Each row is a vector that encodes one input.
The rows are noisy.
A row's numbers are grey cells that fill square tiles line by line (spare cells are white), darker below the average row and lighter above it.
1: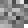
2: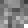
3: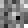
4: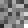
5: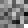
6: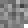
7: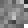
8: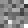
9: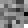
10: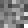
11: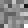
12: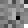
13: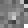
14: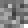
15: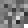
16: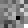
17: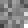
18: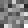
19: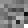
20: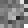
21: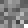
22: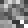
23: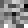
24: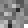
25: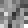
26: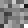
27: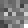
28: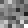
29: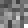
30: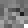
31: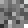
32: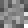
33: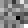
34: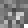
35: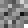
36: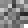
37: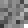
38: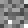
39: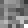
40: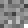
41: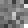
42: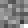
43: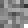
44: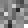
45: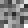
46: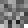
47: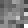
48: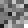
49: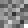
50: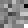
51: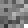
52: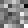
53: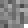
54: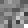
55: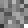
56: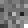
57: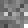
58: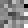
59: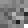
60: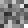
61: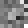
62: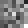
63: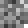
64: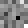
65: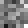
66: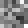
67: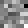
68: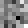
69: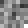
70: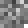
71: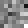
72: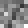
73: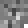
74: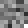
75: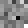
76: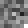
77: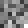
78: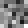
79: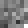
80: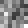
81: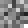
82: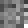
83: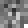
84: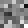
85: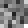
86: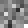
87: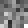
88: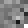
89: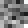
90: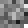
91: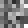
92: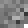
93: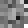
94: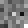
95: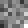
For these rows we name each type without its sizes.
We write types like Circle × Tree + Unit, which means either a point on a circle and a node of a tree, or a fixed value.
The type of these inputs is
Tree × Tree × Tree.
